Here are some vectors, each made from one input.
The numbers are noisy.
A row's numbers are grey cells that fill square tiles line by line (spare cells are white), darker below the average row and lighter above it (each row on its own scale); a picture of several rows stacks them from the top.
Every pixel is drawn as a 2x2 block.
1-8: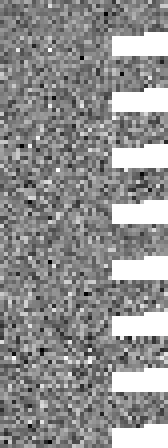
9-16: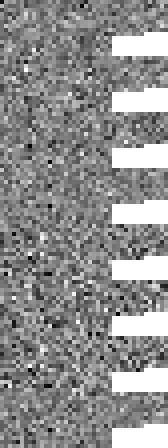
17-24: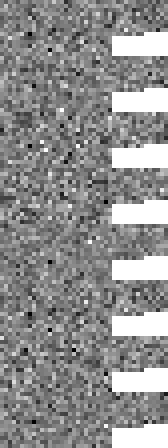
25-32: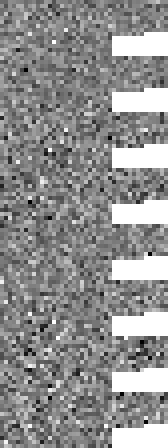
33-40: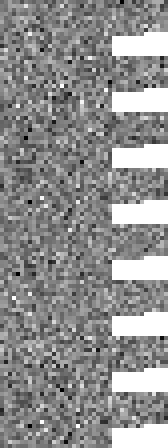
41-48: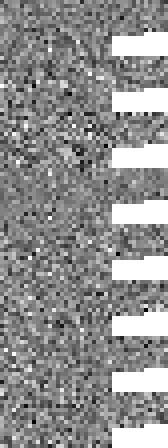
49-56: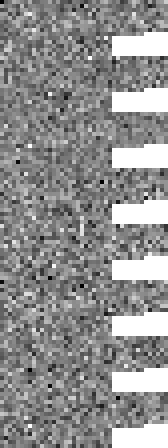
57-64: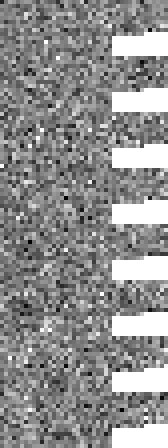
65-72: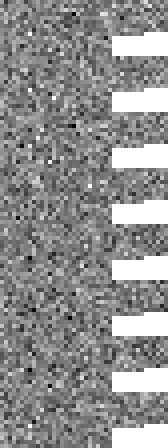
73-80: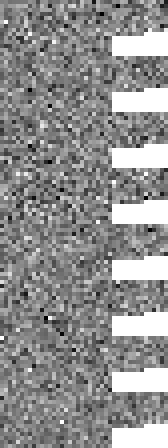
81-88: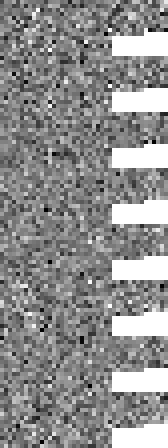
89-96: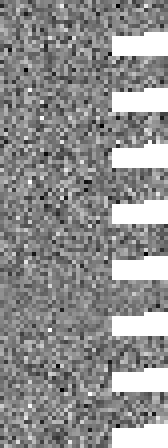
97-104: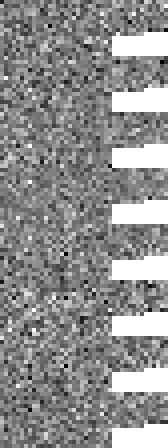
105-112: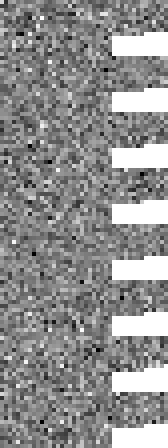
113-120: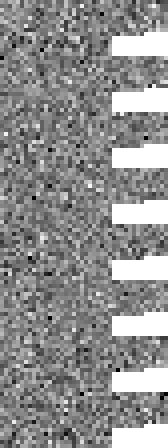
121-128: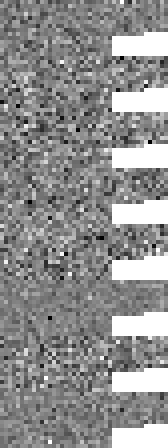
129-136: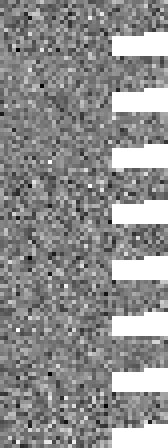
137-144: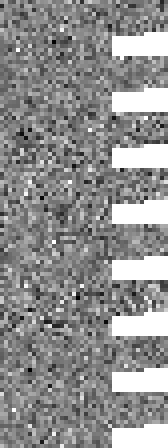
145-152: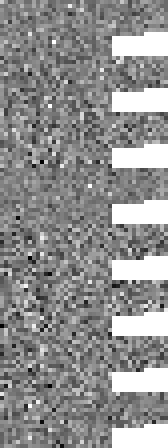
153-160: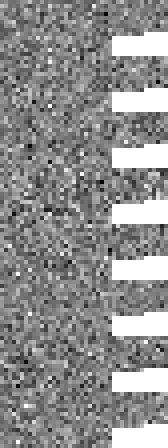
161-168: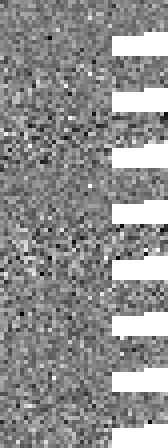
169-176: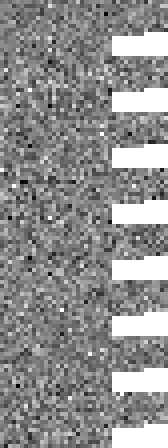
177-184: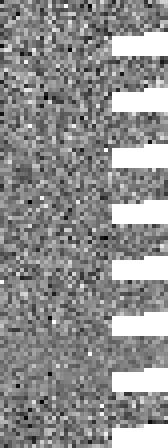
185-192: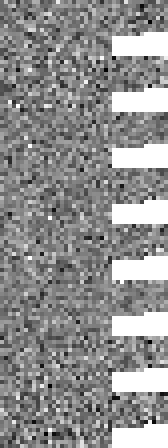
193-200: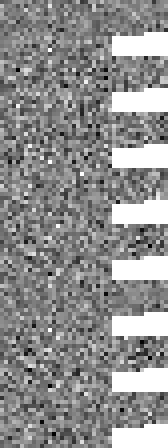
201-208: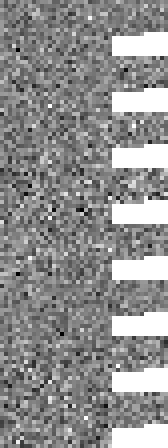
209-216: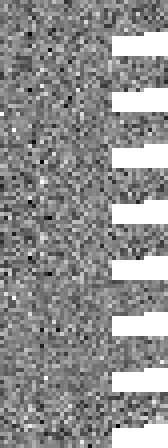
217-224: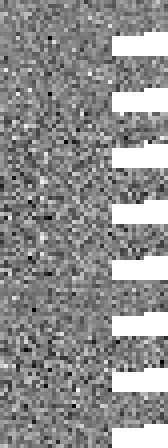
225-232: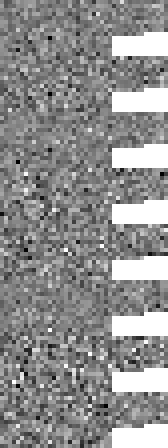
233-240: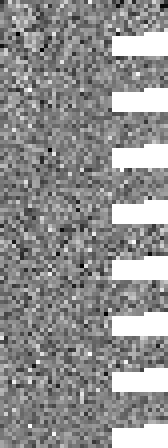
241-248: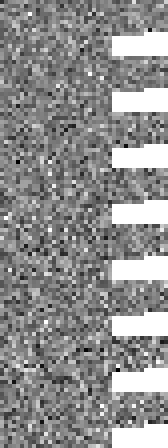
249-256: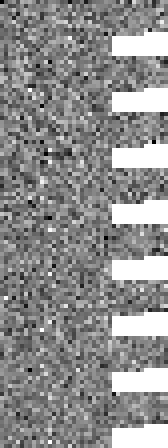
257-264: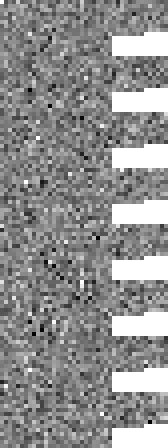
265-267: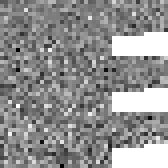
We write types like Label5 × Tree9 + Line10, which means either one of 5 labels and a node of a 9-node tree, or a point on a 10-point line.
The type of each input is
(Bool × Circle6 + Line7) × Line9 + Label4.
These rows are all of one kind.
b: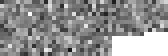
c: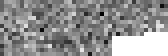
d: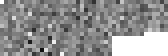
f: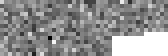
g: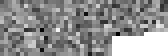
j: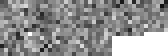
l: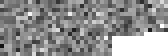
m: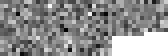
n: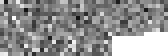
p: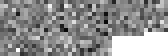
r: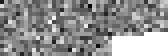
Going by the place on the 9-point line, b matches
m, p and r.
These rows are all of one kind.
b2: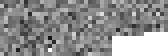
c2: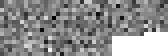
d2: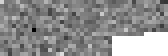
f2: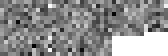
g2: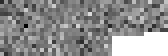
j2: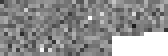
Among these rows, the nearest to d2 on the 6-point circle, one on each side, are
b2 and g2.
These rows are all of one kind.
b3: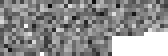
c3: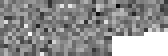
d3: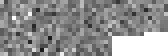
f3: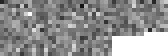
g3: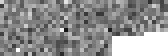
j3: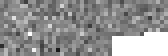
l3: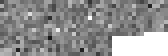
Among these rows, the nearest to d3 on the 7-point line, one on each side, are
f3 and g3.
